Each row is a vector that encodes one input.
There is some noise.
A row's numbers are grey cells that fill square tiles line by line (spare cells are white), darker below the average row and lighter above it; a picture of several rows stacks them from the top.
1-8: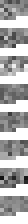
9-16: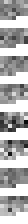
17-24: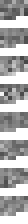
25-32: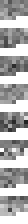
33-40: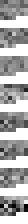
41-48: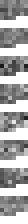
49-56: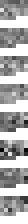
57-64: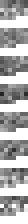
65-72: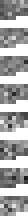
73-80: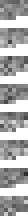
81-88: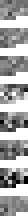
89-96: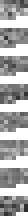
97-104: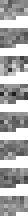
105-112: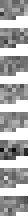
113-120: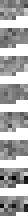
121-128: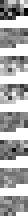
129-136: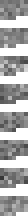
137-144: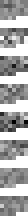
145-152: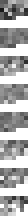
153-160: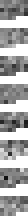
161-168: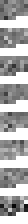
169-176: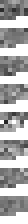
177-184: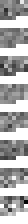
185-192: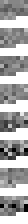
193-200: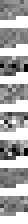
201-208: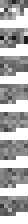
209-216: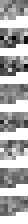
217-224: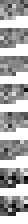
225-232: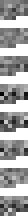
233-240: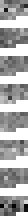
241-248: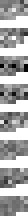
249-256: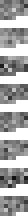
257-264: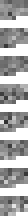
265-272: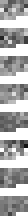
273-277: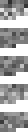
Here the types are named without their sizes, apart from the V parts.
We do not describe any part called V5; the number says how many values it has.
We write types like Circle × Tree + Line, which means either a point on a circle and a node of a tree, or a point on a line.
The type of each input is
List(V5) × Tree × Tree.
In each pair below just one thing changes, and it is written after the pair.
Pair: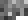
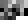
the node of one of the two trees
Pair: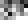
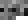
the value of V5 in item 2 of the list
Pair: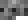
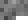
the value of V5 in item 1 of the list
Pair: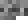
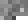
the node of one of the two trees
